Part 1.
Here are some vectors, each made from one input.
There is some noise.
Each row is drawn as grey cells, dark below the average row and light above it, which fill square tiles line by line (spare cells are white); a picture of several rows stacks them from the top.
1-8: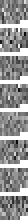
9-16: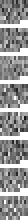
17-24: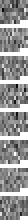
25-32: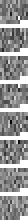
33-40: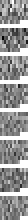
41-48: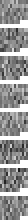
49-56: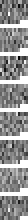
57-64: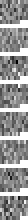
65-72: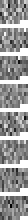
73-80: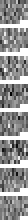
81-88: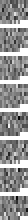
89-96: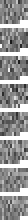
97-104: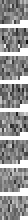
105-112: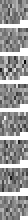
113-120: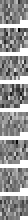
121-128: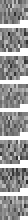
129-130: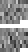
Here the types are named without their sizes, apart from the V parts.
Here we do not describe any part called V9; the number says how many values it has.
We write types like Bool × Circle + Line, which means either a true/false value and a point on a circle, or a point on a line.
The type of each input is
Bool × Bool × Bool + Line × V9.
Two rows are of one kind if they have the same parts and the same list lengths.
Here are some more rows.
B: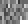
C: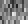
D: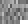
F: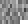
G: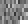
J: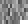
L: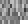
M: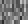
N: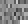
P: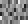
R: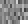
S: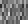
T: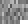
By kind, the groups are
B, D, F, G, J, L, N, R, T
C, M, P, S

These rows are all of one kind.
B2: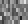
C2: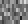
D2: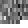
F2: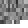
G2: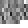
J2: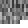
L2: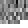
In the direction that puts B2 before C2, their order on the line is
L2, F2, J2, B2, C2, D2, G2.
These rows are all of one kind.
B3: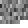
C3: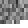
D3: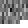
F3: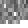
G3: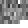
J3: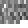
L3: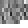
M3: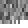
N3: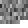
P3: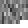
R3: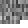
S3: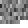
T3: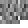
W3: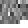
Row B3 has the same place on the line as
C3, F3, N3 and S3.
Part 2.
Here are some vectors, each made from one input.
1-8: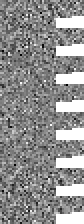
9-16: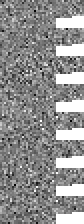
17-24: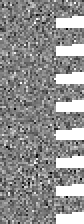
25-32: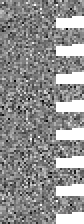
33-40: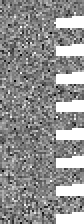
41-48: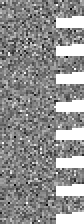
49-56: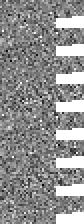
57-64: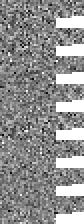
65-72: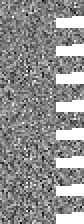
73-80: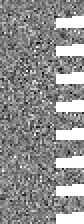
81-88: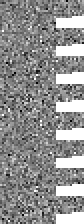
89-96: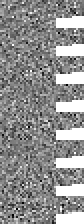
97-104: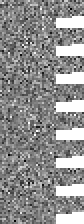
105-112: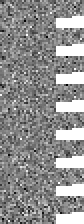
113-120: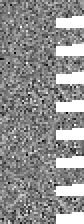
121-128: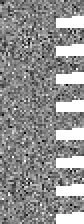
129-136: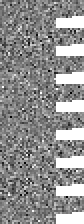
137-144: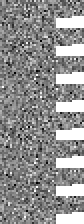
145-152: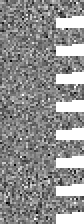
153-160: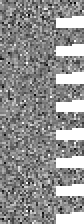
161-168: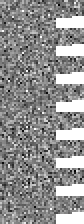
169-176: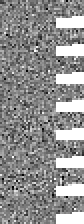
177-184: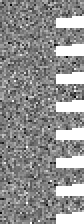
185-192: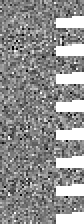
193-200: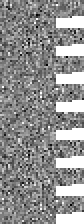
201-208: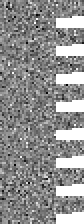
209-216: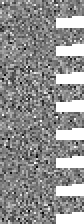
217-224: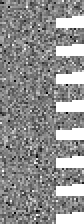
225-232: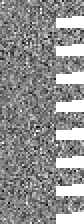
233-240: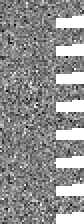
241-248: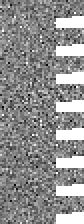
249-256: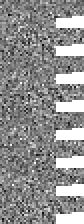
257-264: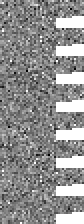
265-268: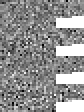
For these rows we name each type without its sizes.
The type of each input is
Bool × Bool × Bool + Circle + Tree + Unit.
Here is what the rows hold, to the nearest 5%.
About 25% of them hold a point on a circle. A few of them hold a fixed value. About 30% of them hold a node of a tree. The rest hold three true/false values.
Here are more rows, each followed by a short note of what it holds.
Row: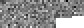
three true/false values
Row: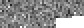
three true/false values
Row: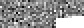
a fixed value
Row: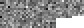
three true/false values
